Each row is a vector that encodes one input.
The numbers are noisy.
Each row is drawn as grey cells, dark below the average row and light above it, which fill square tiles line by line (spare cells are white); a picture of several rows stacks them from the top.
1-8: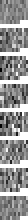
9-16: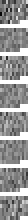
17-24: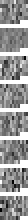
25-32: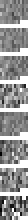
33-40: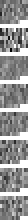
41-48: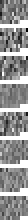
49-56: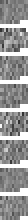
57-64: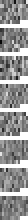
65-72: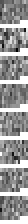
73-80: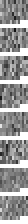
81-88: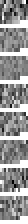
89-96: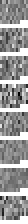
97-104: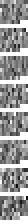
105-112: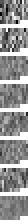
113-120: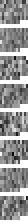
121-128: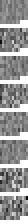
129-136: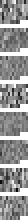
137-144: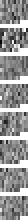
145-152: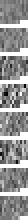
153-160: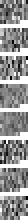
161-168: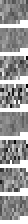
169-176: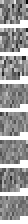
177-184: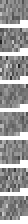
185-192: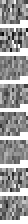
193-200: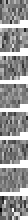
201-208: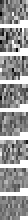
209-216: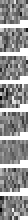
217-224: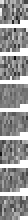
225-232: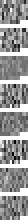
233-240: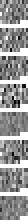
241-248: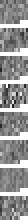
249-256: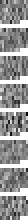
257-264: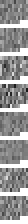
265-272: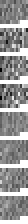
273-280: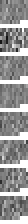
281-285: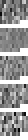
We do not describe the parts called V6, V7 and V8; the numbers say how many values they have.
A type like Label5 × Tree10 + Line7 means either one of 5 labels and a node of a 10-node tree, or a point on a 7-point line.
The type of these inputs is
Bool × Line5 × (Tree9 + Unit) × V7 + V6 × V8.
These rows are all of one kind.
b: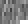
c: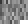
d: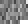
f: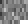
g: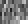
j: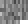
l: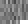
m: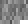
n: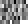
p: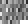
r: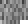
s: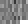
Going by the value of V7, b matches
f, l, r and s.
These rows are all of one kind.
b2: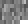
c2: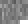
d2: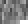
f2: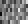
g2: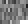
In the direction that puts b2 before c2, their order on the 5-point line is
b2, g2, f2, d2, c2.
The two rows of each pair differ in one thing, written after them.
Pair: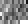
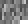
the place on the 5-point line
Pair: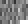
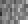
the value of V7
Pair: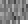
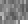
the place on the 5-point line
